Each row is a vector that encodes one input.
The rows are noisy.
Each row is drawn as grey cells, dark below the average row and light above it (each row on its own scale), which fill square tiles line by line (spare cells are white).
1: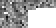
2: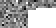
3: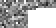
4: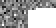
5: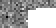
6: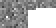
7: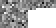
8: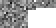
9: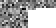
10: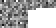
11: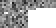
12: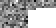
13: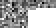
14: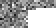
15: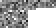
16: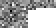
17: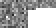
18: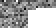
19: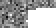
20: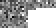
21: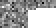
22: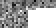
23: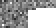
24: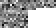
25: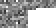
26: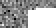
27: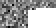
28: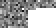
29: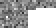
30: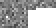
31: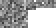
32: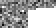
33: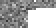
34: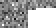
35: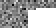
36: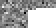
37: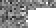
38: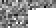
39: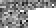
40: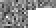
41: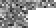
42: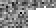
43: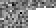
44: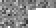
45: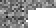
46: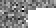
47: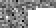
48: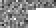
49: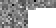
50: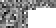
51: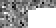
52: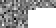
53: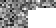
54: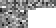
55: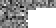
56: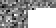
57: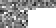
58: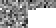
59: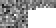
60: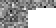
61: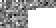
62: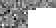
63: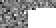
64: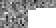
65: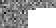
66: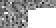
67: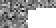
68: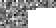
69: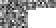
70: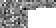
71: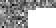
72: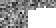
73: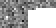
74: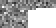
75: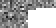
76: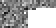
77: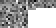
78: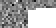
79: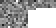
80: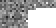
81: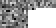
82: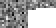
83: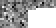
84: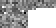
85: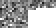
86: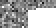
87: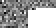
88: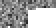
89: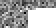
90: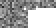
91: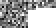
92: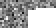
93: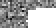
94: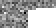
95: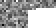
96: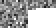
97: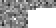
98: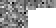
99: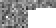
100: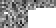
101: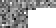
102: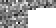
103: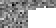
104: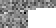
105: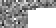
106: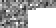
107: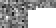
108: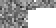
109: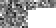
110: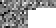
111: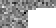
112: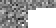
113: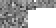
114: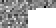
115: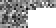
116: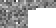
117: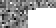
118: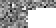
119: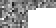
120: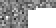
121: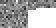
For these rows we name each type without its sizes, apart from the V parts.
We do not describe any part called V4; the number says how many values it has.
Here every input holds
a value of V4, together with either a point on a circle, or a point on a line.
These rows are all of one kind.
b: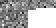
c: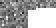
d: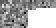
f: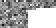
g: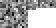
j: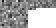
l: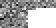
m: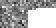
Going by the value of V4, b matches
c and g.
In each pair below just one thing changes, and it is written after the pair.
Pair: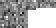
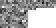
the value of V4
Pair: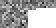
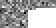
the place on the circle
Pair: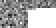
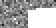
the place on the circle
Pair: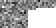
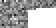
the value of V4
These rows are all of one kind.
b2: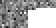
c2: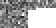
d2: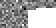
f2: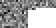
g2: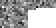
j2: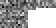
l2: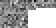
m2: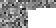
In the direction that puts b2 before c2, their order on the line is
l2, b2, g2, c2, f2, d2, j2, m2.
